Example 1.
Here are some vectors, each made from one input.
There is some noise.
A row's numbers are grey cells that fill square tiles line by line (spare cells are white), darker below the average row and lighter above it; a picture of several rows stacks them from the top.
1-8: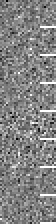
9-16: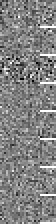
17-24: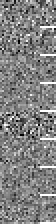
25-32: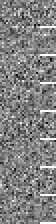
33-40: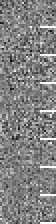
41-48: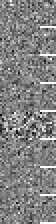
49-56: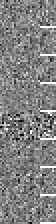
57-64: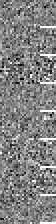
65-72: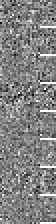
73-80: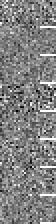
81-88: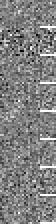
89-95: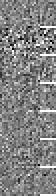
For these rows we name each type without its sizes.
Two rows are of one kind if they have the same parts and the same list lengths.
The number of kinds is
4.
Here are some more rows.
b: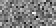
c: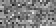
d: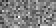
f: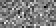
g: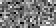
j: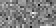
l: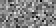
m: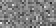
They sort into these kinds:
b, c, j
d, f
g
l, m

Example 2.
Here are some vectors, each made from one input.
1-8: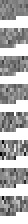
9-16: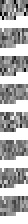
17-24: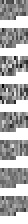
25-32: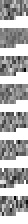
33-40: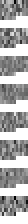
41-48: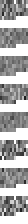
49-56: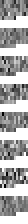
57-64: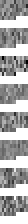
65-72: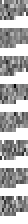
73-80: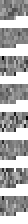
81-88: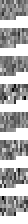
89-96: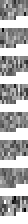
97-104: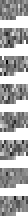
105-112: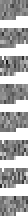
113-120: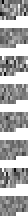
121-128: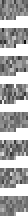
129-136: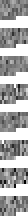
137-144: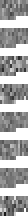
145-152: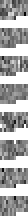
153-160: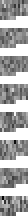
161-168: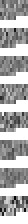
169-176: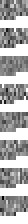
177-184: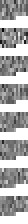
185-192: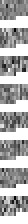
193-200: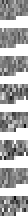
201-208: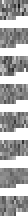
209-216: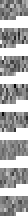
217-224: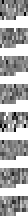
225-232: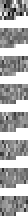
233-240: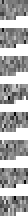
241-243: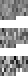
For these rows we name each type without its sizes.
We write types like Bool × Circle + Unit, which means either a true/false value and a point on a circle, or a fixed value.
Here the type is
List(Line) × (Tree + Unit).
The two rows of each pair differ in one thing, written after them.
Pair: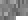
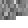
the place on the line in item 2 of the list
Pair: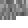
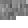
the place on the line in item 1 of the list
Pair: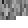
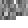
the place on the line in item 1 of the list
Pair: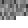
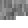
the node of the tree
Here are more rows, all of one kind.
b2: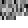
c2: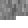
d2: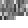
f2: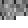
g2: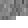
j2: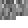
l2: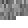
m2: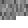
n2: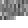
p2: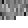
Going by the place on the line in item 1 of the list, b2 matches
c2, d2 and g2.
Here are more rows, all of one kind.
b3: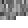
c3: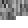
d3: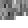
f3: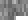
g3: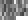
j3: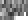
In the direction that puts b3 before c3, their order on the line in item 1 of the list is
f3, j3, d3, b3, g3, c3.
